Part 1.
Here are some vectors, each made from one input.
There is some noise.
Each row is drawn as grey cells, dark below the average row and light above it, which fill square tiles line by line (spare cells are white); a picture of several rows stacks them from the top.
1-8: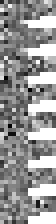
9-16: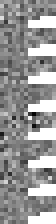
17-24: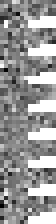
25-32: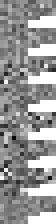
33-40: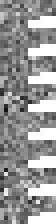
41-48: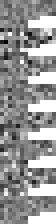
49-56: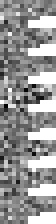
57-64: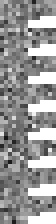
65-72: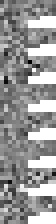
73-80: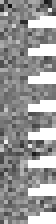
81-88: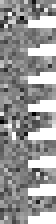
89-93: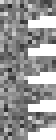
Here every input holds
a point on a 6-point line and a true/false value.
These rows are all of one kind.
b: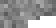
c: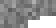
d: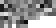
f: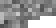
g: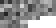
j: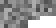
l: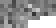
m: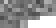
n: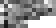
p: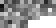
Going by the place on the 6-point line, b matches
c, d and l.
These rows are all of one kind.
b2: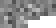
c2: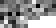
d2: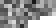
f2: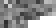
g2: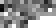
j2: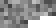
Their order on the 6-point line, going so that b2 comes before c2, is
b2, c2, f2, j2, g2, d2.
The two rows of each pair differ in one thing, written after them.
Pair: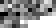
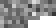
the place on the 6-point line
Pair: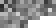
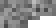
the true/false value
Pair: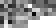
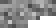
the place on the 6-point line
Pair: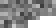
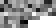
the place on the 6-point line
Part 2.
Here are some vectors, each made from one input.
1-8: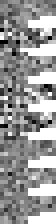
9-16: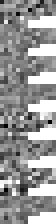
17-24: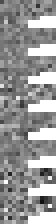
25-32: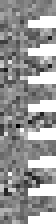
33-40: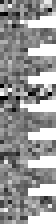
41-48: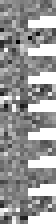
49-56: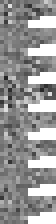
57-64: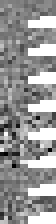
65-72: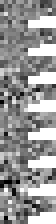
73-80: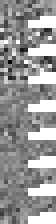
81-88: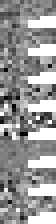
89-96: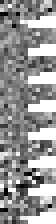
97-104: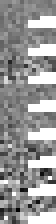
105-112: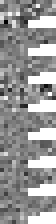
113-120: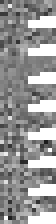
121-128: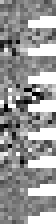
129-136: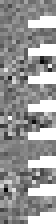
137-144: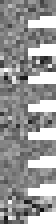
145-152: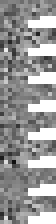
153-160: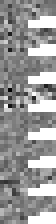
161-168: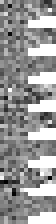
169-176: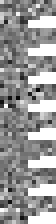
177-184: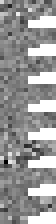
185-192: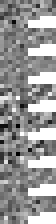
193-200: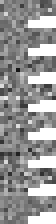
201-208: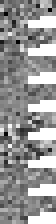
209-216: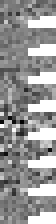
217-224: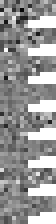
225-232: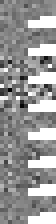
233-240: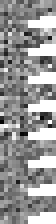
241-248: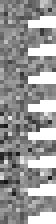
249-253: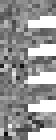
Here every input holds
either a fixed value, or a point on each of two 6-point lines and a true/false value.
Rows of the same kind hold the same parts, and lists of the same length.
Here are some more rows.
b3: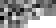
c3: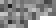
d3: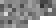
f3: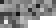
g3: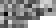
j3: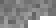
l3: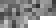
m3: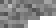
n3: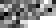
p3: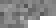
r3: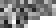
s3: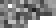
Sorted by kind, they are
b3, n3, r3
c3, d3, f3, g3, j3, l3, m3, p3, s3

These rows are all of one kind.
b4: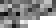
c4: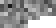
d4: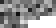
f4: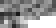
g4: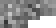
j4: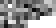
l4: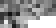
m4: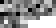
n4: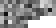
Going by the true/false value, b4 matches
g4 and n4.
